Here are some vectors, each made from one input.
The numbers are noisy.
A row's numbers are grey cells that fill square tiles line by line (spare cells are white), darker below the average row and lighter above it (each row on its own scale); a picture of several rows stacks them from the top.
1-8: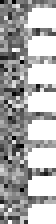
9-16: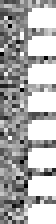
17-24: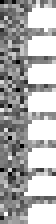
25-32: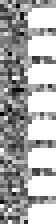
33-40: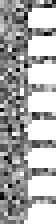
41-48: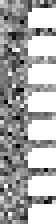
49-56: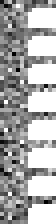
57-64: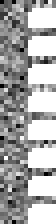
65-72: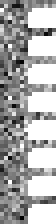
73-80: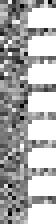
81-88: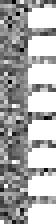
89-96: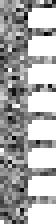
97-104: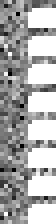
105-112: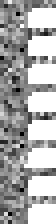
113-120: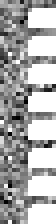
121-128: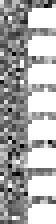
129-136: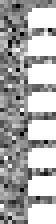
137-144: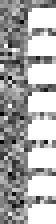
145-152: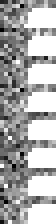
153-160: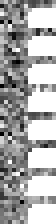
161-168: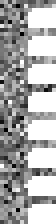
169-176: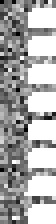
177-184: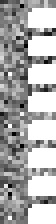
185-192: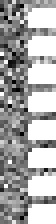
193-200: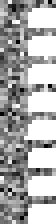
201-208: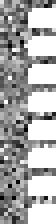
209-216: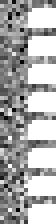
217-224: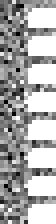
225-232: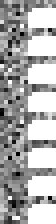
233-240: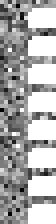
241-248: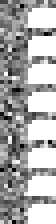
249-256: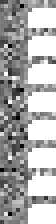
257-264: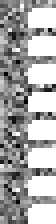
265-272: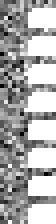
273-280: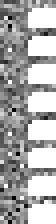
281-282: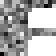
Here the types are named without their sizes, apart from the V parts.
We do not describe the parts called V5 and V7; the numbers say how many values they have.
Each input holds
either a point on a line, a true/false value and a value of V5, or a value of V7.
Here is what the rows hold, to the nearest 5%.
About 80% of them hold a point on a line, a true/false value and a value of V5. The rest hold a value of V7.
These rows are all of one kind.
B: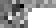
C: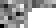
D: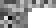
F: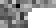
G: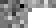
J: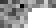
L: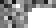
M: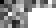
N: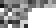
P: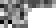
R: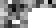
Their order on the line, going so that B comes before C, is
P, F, B, R, G, J, D, L, M, N, C.
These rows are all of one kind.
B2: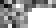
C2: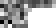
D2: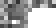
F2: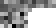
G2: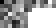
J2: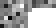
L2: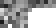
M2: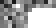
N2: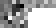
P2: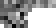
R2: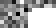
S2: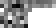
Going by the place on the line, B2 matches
G2, J2 and L2.
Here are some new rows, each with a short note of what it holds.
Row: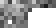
a value of V7
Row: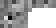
a point on a line, a true/false value and a value of V5
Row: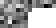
a value of V7
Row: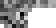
a point on a line, a true/false value and a value of V5
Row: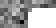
a value of V7
